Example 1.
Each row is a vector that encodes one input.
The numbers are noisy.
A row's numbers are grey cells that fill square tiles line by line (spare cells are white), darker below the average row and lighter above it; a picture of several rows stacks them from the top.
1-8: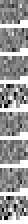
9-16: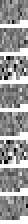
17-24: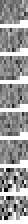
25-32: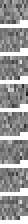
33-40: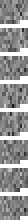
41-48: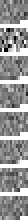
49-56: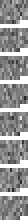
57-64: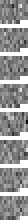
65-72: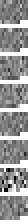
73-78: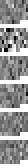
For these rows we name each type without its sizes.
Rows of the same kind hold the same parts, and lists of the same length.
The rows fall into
2 kinds.
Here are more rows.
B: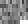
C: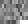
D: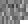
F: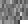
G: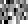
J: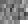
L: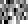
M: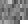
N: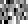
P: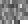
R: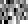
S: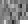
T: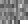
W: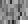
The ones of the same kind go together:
B, C, D, F, J, M, P, S, T, W
G, L, N, R

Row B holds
a point on a circle and a true/false value.
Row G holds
a fixed value.
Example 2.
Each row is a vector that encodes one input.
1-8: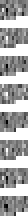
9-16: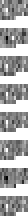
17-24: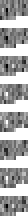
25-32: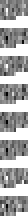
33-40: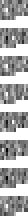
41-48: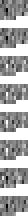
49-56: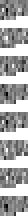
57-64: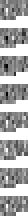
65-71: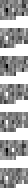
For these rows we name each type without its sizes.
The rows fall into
2 kinds.
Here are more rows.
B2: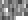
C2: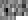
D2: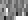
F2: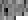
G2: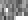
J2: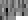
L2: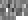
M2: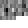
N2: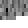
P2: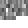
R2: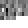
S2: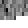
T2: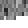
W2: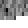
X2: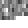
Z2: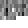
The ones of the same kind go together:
B2, R2, X2
C2, D2, F2, G2, J2, L2, M2, N2, P2, S2, T2, W2, Z2

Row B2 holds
a true/false value.
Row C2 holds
a node of a tree and a true/false value.
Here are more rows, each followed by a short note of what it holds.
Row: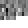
a true/false value
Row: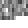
a true/false value
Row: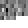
a true/false value
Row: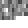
a true/false value
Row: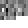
a true/false value
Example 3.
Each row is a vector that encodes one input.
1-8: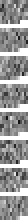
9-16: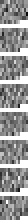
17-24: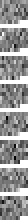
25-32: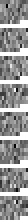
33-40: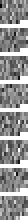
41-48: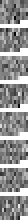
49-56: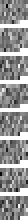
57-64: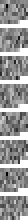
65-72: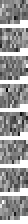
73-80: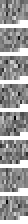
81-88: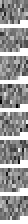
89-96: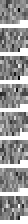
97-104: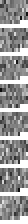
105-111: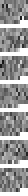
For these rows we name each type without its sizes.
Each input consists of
a point on a line, together with either a fixed value, or three true/false values.
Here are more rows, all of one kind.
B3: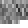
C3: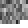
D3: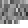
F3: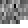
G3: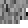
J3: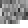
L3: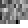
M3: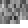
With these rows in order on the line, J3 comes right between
D3 and M3.
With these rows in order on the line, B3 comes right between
D3 and G3.
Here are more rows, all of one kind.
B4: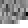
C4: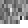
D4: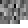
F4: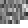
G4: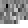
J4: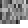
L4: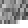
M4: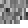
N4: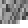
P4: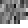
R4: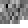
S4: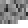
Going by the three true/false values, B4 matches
F4, N4, P4 and S4.
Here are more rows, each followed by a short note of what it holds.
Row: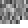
a point on a line and three true/false values
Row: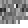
a point on a line
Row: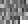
a point on a line
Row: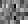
a point on a line and three true/false values
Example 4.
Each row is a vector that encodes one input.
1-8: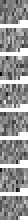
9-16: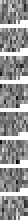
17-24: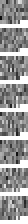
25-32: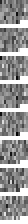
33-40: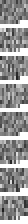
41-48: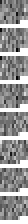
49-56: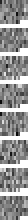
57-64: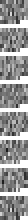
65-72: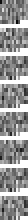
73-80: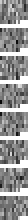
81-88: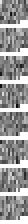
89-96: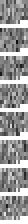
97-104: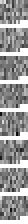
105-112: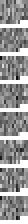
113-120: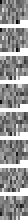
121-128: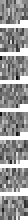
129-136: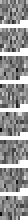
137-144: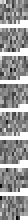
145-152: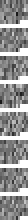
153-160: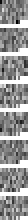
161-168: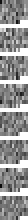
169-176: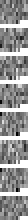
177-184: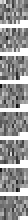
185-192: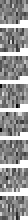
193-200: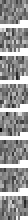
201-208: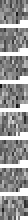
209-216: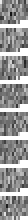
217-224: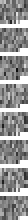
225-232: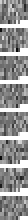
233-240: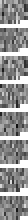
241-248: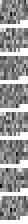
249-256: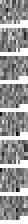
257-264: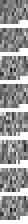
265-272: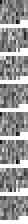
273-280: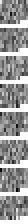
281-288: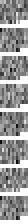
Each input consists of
either a point on a 10-point line, or a point on a 13-point line.
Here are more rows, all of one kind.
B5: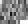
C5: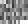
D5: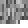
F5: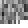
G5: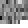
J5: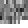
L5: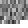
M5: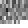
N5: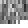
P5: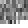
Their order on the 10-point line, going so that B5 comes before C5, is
F5, N5, B5, L5, D5, G5, J5, P5, C5, M5.
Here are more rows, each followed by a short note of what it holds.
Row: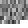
a point on a 10-point line
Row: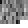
a point on a 13-point line
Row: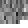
a point on a 13-point line
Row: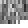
a point on a 10-point line
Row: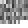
a point on a 10-point line
